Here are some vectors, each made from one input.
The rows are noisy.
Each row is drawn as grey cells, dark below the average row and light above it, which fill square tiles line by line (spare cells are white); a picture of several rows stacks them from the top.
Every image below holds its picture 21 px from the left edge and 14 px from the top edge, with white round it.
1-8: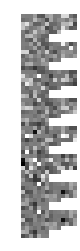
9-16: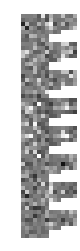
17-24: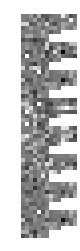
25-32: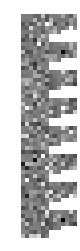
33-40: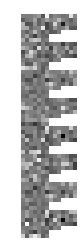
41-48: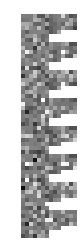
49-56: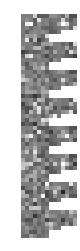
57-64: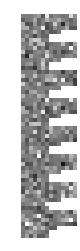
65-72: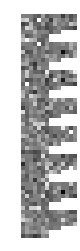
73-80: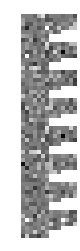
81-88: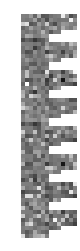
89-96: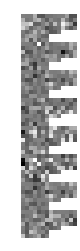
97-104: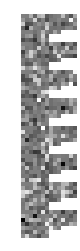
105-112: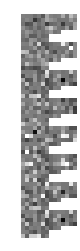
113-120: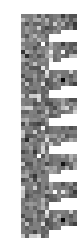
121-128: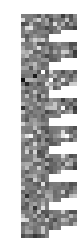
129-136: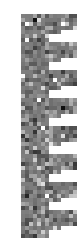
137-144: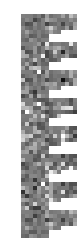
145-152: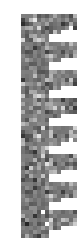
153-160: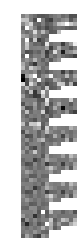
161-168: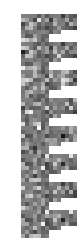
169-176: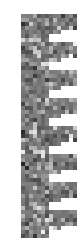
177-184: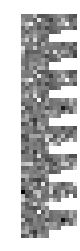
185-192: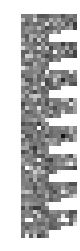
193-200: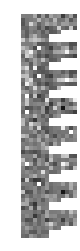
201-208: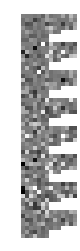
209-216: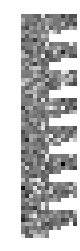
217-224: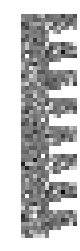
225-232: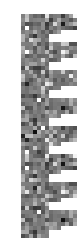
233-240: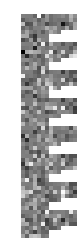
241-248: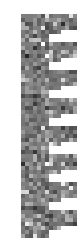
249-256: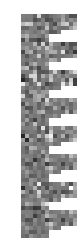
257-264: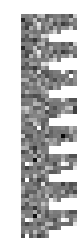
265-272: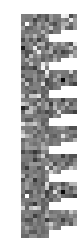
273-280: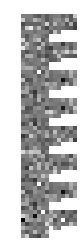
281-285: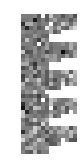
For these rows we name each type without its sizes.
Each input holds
a list of points on a line.
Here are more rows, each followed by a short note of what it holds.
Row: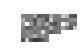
a list of two items
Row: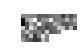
the empty list
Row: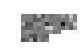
a list of one item
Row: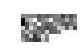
the empty list
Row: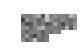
a list of one item
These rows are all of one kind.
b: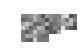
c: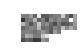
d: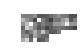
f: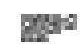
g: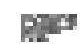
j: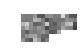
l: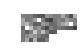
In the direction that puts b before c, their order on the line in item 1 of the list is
l, d, j, b, g, f, c.
